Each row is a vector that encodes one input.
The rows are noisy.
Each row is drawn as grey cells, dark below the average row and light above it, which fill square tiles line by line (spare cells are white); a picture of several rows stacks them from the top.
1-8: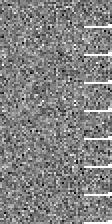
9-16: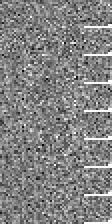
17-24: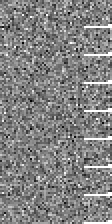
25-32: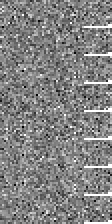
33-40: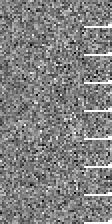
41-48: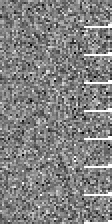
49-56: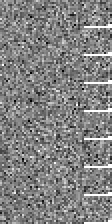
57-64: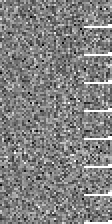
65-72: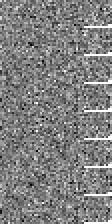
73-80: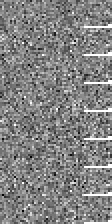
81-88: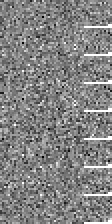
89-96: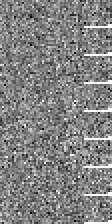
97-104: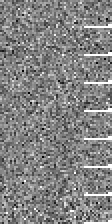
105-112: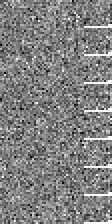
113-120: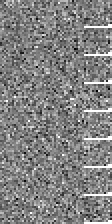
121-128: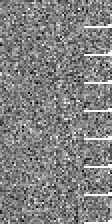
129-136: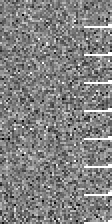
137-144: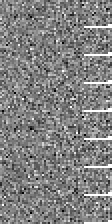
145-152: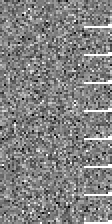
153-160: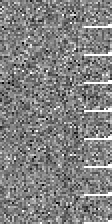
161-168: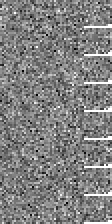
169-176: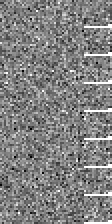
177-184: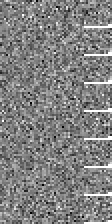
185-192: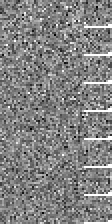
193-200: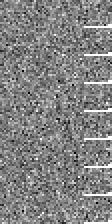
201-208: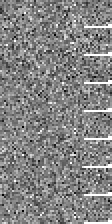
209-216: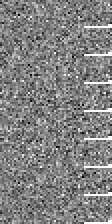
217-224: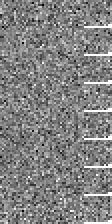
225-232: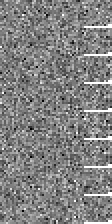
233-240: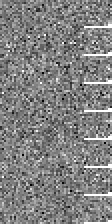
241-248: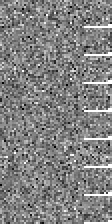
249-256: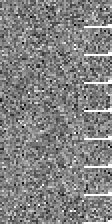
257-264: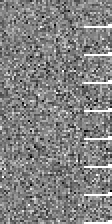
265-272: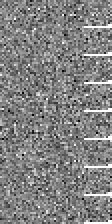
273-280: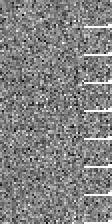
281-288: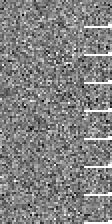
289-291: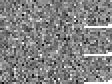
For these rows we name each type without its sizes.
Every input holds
a label, together with either three labels, or a point on a line.
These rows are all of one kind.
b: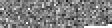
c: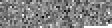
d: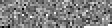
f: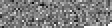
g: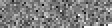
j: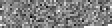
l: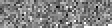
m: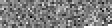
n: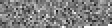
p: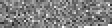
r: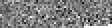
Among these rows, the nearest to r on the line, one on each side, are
c and g.
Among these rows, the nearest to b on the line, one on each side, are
m and p.
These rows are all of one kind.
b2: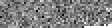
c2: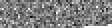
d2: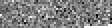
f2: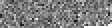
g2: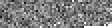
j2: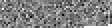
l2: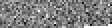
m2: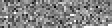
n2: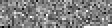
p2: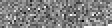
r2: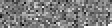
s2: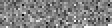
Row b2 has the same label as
f2, g2 and r2.
